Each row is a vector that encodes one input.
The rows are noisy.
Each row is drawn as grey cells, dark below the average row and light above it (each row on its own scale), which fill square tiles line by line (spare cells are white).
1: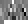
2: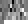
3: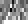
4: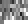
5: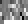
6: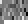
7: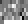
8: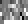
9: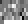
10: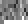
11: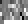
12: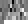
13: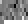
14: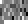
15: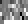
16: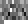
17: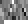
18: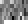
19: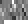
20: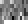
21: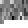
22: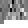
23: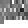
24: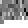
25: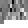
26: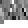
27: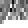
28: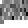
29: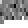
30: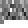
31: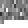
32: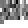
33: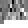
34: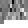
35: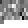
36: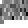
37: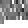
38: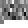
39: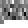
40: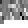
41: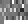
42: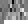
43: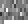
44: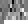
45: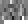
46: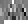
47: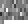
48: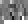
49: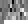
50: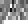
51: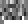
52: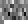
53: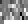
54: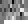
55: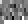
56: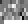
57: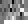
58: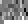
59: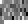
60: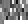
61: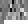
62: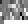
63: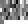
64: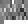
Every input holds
a list of up to two points on a 6-point line.
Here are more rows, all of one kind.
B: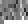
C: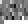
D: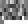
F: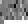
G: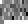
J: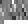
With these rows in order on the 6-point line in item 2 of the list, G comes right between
C and F.
